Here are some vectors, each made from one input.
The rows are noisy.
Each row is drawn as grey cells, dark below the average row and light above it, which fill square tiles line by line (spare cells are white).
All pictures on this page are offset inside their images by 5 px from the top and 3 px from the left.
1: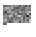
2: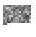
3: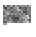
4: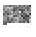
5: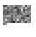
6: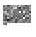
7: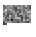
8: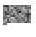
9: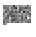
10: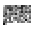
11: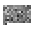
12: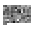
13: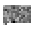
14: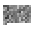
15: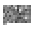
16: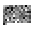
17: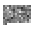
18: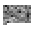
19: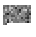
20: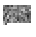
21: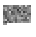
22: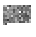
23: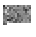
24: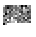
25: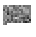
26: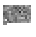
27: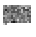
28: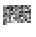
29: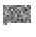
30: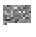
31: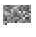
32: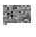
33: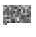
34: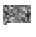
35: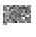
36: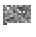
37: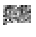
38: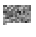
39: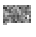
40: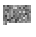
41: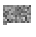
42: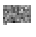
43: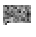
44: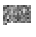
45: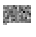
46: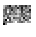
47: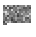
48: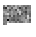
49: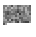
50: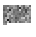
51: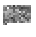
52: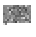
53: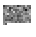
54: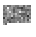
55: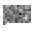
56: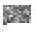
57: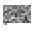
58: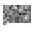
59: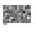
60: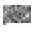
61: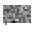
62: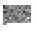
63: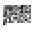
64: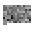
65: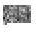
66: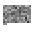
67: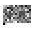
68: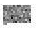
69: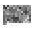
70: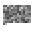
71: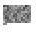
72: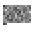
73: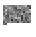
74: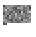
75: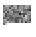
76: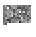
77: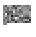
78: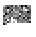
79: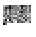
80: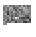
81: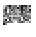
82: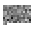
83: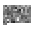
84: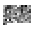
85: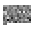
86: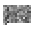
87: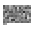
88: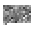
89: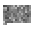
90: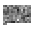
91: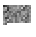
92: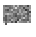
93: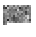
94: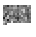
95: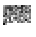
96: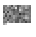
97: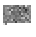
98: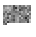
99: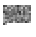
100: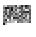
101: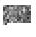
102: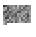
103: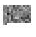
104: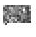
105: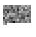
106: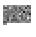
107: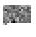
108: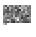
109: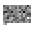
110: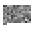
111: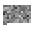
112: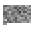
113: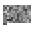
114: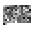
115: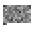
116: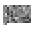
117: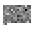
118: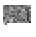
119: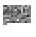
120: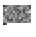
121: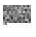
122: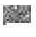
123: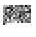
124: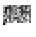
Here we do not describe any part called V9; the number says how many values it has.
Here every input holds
a value of V9, together with either a point on a 4-point line, or five true/false values.
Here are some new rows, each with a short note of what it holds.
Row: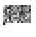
a point on a 4-point line and a value of V9
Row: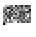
a point on a 4-point line and a value of V9
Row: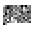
a point on a 4-point line and a value of V9
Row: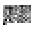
a point on a 4-point line and a value of V9
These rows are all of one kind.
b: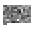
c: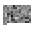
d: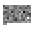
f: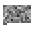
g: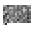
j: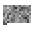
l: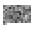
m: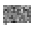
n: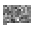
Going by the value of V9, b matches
m and n.
